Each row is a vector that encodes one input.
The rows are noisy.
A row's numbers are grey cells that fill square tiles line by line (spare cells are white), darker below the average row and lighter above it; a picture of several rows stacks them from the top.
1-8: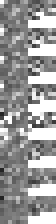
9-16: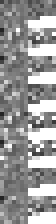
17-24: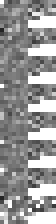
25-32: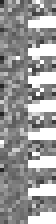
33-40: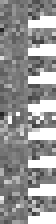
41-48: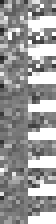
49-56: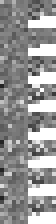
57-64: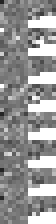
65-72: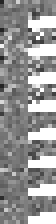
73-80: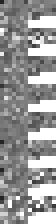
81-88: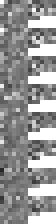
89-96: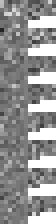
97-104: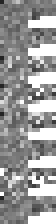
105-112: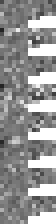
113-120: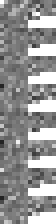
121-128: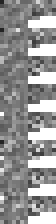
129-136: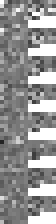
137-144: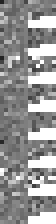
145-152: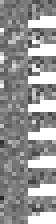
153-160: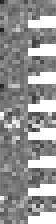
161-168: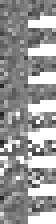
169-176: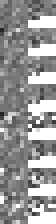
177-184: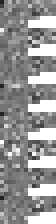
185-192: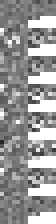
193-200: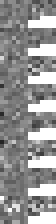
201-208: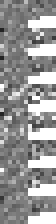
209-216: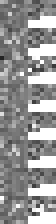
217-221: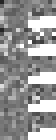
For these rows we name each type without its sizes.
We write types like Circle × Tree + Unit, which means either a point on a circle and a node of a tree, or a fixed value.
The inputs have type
Label × Label × Label.
